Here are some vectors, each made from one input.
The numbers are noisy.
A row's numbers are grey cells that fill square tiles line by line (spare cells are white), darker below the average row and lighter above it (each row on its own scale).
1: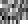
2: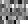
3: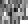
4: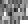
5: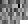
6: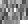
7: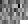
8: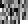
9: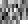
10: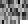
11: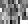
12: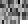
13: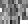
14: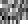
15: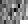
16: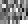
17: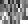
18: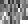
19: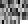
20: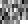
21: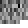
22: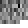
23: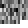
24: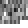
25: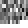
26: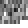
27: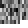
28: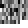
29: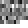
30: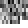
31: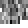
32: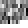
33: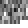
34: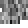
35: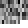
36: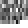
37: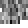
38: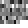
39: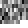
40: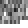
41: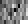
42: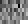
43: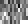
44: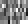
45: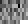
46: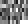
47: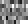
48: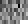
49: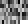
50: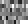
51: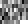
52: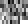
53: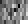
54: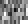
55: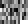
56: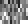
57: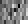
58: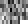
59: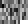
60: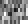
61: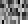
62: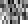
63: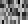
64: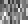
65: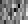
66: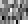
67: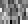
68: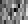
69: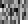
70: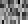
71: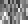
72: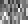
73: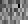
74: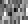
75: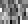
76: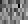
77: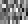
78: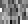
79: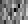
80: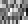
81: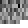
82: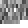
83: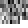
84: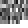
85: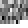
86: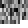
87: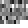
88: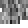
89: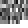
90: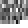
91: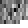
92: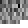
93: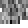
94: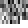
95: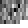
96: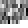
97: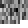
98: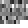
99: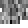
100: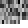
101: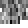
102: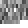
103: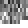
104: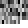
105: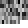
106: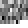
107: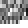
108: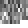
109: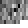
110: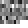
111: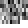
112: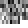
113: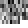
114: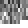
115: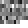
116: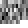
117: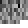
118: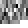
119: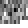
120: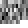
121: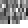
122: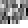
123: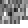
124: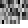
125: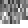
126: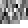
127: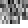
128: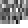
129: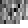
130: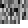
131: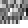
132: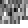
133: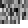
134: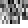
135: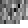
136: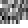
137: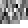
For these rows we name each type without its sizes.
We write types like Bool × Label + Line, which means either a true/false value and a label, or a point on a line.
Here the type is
Bool × Bool × Bool + Line × Line + Unit.
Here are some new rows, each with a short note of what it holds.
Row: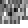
three true/false values
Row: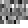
a fixed value
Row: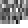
a point on each of two lines
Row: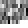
a point on each of two lines
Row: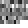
a fixed value
